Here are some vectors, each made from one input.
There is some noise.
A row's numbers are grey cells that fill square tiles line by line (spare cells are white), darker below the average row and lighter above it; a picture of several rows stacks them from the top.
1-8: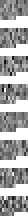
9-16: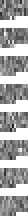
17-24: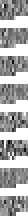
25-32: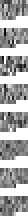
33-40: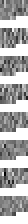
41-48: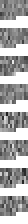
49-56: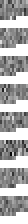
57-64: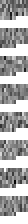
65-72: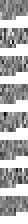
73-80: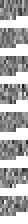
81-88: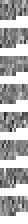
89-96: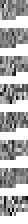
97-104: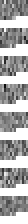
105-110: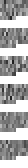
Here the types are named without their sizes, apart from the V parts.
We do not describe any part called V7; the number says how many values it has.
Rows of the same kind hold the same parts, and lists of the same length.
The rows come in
2 kinds.
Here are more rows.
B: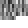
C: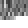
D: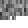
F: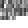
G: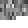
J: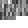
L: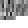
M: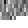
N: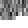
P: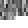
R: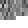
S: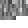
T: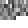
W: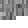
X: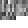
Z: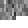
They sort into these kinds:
B, D, J, N, S, T, X, Z
C, F, G, L, M, P, R, W

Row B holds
a point on each of two lines.
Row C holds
a point on a line and a value of V7.
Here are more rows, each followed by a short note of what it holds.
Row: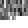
a point on a line and a value of V7
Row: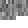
a point on a line and a value of V7
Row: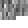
a point on a line and a value of V7
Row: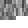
a point on each of two lines
